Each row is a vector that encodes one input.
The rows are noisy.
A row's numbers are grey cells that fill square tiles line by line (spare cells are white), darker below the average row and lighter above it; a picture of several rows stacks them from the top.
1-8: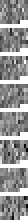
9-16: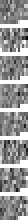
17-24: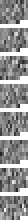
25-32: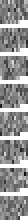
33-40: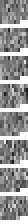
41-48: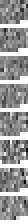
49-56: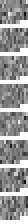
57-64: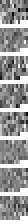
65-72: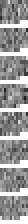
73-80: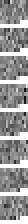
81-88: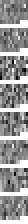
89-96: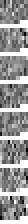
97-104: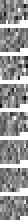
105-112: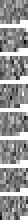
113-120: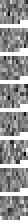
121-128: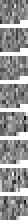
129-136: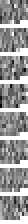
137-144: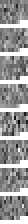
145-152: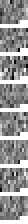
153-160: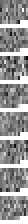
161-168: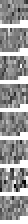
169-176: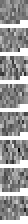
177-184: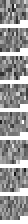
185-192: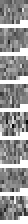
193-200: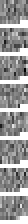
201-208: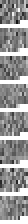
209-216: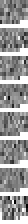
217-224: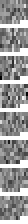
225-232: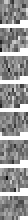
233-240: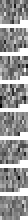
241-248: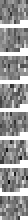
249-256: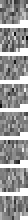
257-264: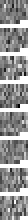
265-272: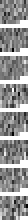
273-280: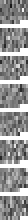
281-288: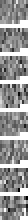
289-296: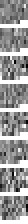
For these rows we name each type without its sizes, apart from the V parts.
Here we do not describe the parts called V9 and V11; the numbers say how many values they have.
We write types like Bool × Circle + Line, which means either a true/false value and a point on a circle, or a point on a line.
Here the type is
Bool × Bool × Bool × Line × Tree × V9 × V11 × V11.
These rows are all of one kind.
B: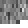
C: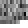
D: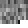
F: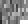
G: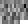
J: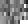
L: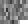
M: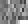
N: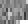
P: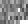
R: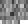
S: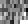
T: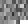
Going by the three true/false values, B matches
G, P, S and T.
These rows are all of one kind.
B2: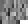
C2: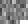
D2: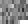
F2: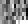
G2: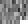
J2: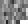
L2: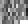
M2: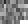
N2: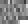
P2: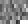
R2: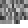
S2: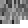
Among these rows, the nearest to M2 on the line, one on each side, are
B2 and R2.
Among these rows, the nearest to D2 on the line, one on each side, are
F2 and N2.
